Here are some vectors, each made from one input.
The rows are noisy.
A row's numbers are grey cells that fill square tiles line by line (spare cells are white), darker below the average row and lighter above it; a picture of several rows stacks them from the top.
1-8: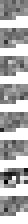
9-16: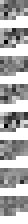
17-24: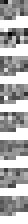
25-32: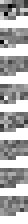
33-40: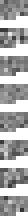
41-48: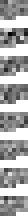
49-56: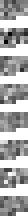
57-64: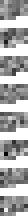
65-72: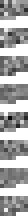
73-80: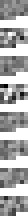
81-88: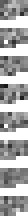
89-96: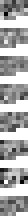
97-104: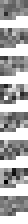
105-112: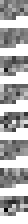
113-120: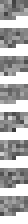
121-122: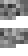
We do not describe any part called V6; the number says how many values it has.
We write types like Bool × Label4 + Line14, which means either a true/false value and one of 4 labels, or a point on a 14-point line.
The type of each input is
Circle10 + Line9 + V6.
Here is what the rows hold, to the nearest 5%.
About 40% of them hold a point on a 10-point circle. About 40% of them hold a point on a 9-point line. The rest hold a value of V6.
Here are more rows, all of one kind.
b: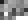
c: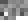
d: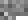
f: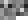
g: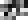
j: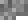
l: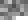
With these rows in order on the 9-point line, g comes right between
f and j.
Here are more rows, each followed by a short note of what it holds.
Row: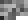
a point on a 10-point circle
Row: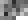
a point on a 10-point circle
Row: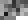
a point on a 10-point circle
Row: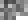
a point on a 10-point circle
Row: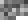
a value of V6
